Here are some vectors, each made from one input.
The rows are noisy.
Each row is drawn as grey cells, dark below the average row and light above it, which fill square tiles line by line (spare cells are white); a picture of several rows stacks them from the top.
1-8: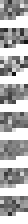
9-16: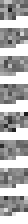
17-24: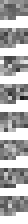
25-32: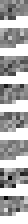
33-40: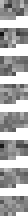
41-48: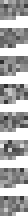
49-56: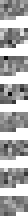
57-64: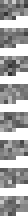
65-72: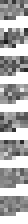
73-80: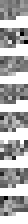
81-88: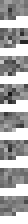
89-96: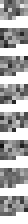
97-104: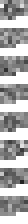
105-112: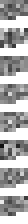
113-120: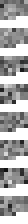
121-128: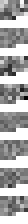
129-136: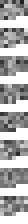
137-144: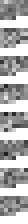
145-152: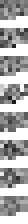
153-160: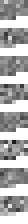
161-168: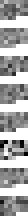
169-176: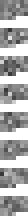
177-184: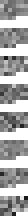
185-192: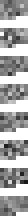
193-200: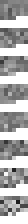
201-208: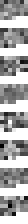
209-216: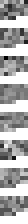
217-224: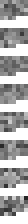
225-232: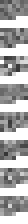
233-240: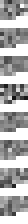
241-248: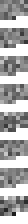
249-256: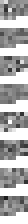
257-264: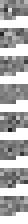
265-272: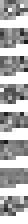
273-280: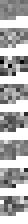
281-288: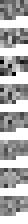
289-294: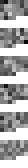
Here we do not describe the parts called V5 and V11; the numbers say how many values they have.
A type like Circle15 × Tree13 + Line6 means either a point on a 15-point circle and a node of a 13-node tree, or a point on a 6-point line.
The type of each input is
Bool × V5 × V11 + Circle6.
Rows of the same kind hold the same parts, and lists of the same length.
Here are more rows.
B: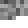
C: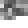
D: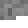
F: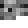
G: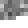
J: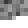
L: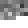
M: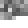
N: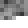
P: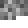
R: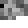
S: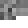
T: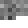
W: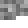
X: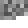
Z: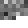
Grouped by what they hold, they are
B, D, F, G, J, M, R, S, T, W, X, Z
C, L, N, P

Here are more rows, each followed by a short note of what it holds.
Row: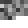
a true/false value, a value of V5 and a value of V11
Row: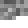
a true/false value, a value of V5 and a value of V11
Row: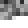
a true/false value, a value of V5 and a value of V11
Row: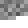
a true/false value, a value of V5 and a value of V11
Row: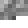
a true/false value, a value of V5 and a value of V11
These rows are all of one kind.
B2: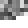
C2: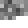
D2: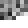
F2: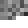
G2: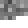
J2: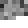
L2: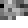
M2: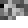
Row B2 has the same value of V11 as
G2 and J2.
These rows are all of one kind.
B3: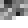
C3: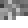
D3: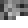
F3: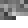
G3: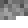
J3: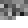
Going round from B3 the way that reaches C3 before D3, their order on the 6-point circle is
B3, F3, G3, C3, J3, D3.
